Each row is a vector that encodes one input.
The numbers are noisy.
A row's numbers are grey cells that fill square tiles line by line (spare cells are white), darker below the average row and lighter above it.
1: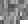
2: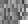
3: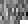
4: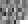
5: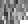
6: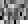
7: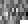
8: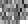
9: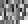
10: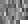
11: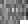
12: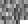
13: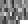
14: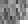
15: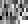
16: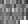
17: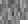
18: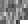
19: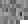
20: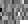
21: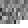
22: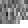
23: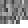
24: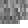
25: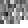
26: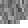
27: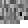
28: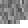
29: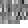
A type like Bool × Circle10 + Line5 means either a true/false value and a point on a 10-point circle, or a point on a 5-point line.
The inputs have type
Tree7.
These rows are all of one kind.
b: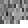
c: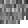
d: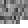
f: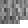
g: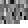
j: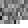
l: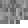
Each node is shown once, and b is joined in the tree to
c and l.
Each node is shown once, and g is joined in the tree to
j and l.
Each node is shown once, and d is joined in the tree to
f and l.
